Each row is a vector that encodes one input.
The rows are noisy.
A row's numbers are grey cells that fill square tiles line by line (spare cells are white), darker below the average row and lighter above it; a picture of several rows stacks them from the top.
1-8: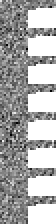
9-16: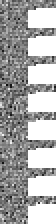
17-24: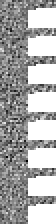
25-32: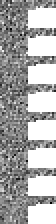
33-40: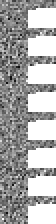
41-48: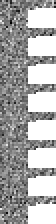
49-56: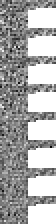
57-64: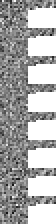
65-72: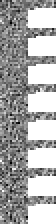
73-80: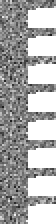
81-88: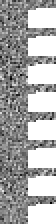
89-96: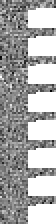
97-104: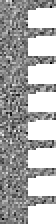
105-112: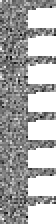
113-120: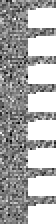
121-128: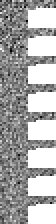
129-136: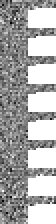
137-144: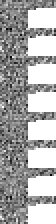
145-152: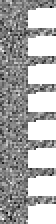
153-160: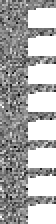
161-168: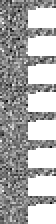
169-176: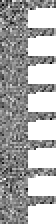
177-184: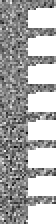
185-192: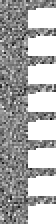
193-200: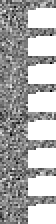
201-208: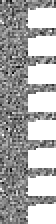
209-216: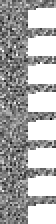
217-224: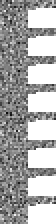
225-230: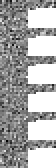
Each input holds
either a node of a 10-node tree and a true/false value, or a node of each of two 11-node trees.
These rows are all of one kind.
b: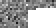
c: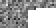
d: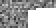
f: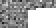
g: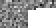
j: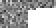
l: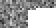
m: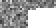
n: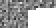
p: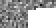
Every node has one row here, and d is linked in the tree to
f and l.
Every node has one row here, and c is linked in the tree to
b.
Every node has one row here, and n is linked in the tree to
l and p.
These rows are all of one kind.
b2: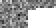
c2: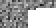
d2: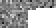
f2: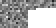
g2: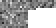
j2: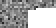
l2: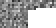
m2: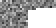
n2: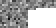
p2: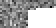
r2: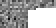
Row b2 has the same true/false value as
d2, g2, m2 and p2.
